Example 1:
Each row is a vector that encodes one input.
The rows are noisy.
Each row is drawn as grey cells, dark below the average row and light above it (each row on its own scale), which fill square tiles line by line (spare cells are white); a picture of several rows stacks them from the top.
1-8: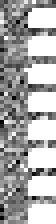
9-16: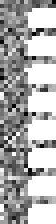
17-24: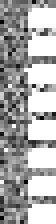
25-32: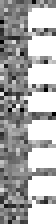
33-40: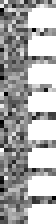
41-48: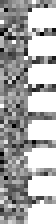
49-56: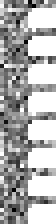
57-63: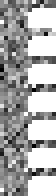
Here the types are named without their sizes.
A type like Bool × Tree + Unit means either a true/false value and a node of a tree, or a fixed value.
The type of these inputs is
Bool × Bool × Bool × Bool + Unit.
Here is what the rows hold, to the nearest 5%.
About 5% of them hold a fixed value. The rest hold four true/false values.
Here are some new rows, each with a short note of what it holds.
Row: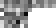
four true/false values
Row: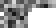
a fixed value
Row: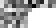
four true/false values
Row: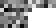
four true/false values
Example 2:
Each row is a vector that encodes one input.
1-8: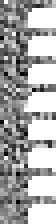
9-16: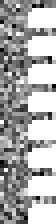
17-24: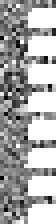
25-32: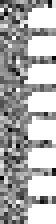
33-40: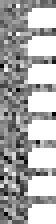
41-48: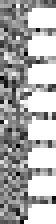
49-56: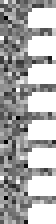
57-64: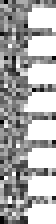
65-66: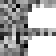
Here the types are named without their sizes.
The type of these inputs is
Label.
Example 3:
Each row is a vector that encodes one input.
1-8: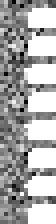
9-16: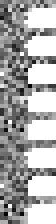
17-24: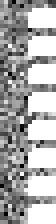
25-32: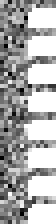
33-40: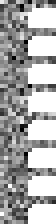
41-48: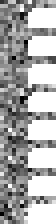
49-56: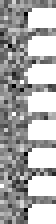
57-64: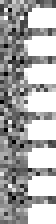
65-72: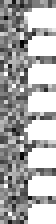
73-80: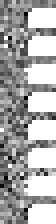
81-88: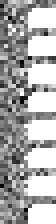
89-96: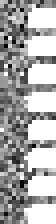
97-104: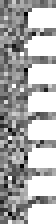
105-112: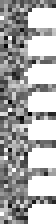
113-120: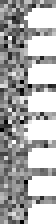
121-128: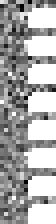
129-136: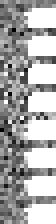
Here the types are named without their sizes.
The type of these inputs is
Bool × Bool × Bool × Bool.
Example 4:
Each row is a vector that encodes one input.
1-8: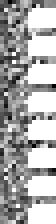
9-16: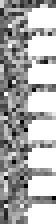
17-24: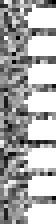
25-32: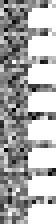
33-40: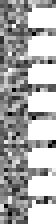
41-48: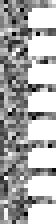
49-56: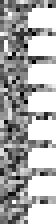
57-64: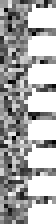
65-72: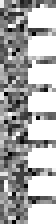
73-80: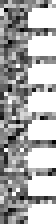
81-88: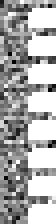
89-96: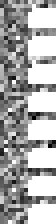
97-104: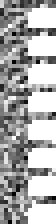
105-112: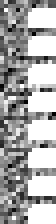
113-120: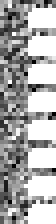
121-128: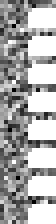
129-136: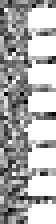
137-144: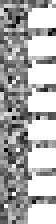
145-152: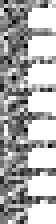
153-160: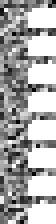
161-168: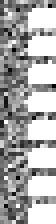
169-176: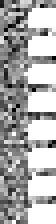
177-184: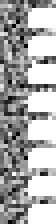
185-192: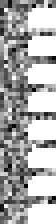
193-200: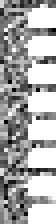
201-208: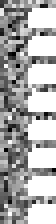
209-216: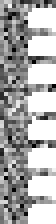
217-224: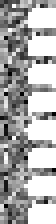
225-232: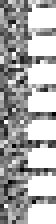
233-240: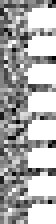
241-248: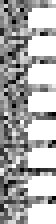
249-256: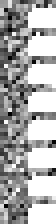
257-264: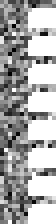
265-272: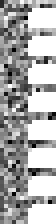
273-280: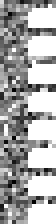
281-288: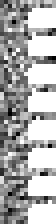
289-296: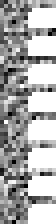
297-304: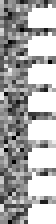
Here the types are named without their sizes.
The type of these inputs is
Bool × Bool × Bool × Bool.
